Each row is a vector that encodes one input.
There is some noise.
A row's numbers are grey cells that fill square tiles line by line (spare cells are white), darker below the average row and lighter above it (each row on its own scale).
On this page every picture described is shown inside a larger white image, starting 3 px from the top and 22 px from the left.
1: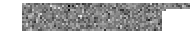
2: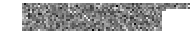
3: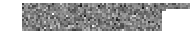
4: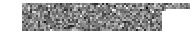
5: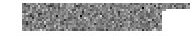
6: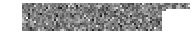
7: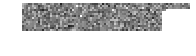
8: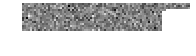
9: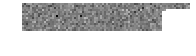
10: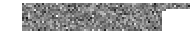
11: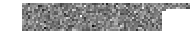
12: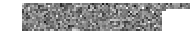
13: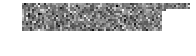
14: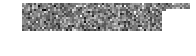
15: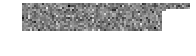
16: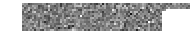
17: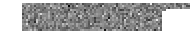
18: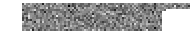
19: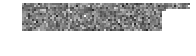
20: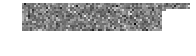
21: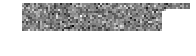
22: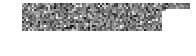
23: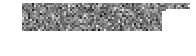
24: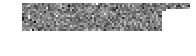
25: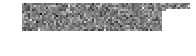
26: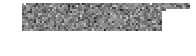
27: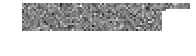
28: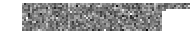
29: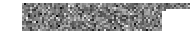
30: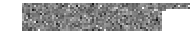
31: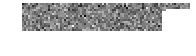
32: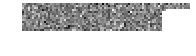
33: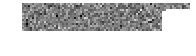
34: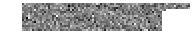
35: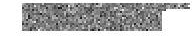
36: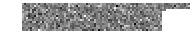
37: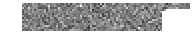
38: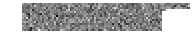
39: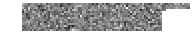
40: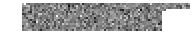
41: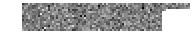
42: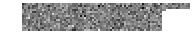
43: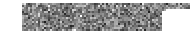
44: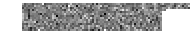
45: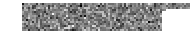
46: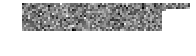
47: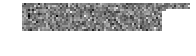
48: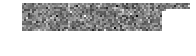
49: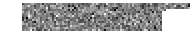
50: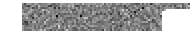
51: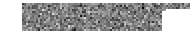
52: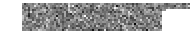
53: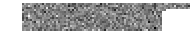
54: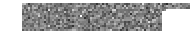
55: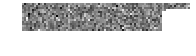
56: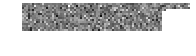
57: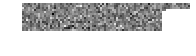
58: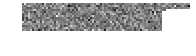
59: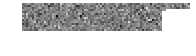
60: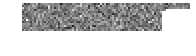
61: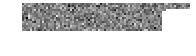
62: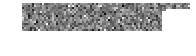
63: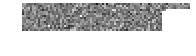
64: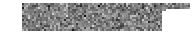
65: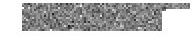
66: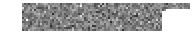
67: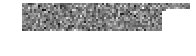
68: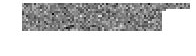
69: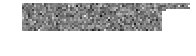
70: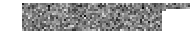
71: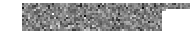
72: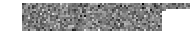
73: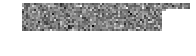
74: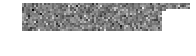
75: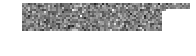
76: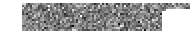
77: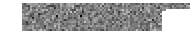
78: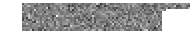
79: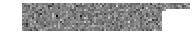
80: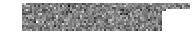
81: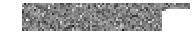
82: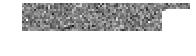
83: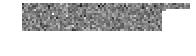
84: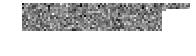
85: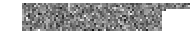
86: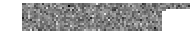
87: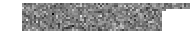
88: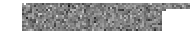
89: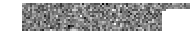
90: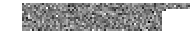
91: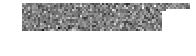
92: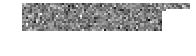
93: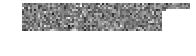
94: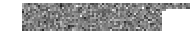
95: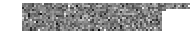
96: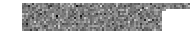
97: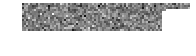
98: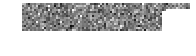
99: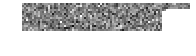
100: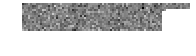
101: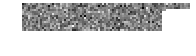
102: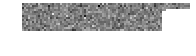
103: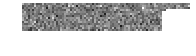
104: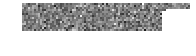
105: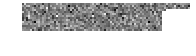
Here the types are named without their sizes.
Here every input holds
a point on a circle, a point on a line and a node of a tree.
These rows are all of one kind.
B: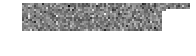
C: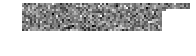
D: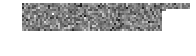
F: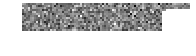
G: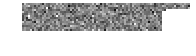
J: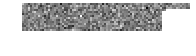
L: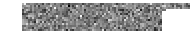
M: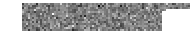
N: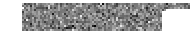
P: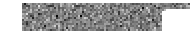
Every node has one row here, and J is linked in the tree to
D and N.
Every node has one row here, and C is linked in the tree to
G.
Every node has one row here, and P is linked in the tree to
N.
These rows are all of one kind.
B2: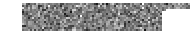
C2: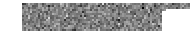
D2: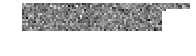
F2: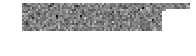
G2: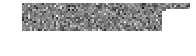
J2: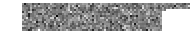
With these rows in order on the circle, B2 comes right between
D2 and J2.
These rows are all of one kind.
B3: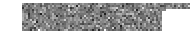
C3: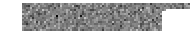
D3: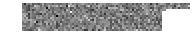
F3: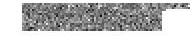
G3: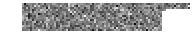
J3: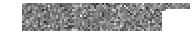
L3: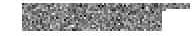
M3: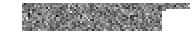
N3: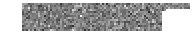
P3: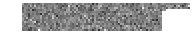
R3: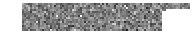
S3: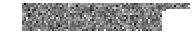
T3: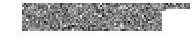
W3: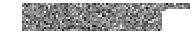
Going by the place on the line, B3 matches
J3, N3, P3 and R3.
